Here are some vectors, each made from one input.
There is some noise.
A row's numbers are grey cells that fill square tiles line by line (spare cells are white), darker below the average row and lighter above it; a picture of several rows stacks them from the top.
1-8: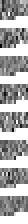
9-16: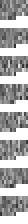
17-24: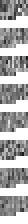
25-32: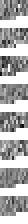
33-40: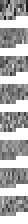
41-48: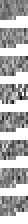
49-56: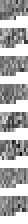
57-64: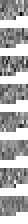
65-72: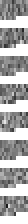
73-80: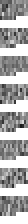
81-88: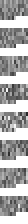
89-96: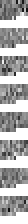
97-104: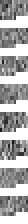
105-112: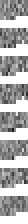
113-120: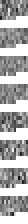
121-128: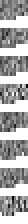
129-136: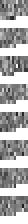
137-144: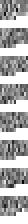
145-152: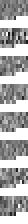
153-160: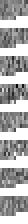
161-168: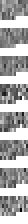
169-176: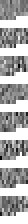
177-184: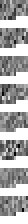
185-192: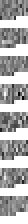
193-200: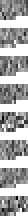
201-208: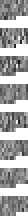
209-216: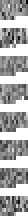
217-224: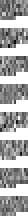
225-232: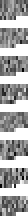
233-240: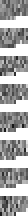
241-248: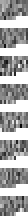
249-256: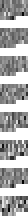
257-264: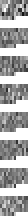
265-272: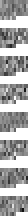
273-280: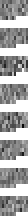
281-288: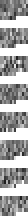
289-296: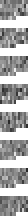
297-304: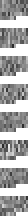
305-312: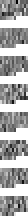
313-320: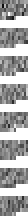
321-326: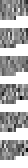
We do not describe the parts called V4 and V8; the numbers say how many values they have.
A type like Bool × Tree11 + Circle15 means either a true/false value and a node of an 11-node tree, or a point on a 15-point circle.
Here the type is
Bool × (Unit + V4 × V4) × V8 + (Circle9 + Unit) × Tree7.
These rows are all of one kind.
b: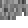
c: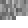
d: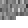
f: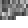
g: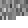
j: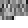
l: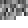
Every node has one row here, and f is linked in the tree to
b, d and l.
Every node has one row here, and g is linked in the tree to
d.
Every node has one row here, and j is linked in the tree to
l.
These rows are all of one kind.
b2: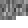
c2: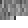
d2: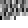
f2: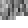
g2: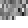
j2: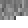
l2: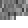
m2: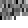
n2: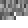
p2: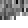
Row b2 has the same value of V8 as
m2 and n2.
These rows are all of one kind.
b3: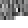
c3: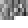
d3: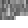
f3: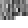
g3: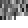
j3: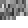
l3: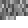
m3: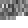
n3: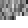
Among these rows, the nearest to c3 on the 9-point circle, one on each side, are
f3 and n3.
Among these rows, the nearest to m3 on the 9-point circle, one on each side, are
j3 and l3.
